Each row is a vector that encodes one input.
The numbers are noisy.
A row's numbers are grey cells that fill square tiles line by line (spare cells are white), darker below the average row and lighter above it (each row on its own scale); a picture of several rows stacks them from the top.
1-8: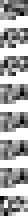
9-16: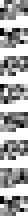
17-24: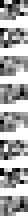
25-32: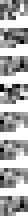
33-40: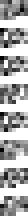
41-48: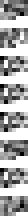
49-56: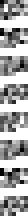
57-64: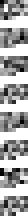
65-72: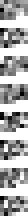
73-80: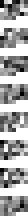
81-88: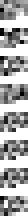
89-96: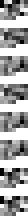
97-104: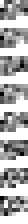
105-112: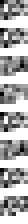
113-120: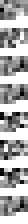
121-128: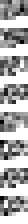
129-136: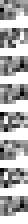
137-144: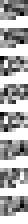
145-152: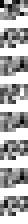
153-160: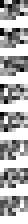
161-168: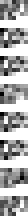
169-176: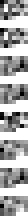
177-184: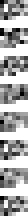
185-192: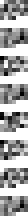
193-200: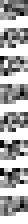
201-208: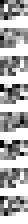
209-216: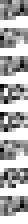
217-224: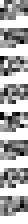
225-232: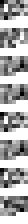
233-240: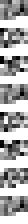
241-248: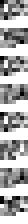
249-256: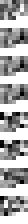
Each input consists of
three true/false values.
